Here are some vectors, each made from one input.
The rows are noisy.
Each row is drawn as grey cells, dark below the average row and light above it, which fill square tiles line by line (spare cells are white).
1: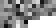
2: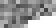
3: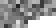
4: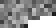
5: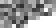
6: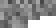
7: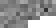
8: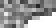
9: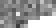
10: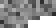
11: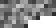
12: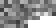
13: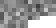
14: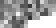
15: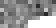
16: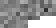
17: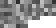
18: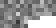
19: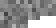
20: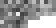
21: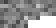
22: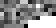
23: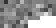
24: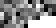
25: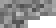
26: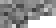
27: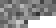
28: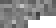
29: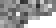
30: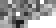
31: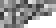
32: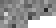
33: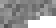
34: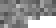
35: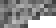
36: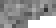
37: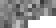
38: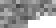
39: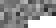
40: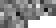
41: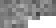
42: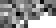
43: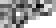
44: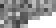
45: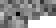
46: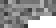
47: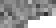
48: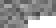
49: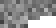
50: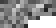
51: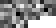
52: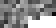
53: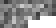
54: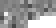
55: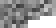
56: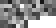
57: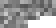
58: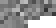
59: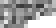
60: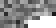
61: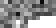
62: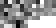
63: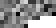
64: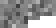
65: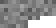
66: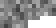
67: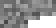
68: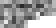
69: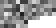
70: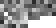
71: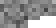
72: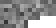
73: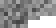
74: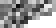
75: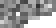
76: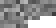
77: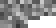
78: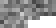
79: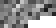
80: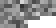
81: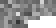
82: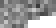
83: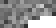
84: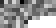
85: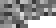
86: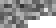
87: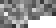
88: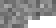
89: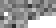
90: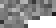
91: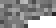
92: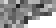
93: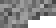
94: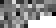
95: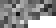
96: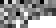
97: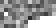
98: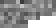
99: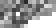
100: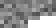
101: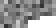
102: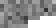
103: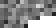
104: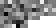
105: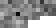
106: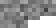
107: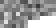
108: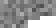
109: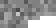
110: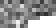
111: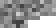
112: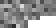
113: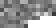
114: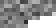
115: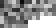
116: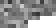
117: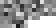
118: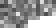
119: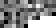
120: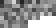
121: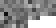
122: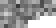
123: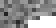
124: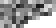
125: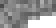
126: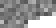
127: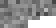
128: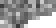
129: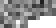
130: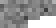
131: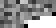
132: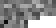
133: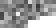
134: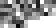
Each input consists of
a list of up to two items, each a point on a 3-point line and a point on a 4-point line.
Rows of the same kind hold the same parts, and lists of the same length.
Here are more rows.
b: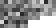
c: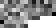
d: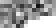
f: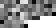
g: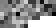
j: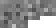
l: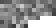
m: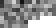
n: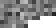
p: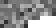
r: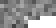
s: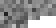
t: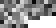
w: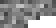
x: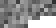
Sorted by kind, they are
b, l, p, r, t, w, x
c, d, f, g, j, n, s
m

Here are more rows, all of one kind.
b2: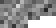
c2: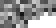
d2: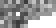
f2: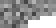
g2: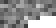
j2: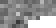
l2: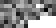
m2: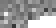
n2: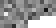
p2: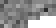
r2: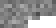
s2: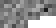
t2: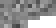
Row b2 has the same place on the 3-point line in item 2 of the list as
c2 and j2.
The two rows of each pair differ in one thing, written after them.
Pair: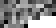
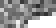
the place on the 3-point line in item 2 of the list
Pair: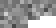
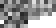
the place on the 4-point line in item 1 of the list
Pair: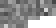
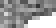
the place on the 3-point line in item 1 of the list
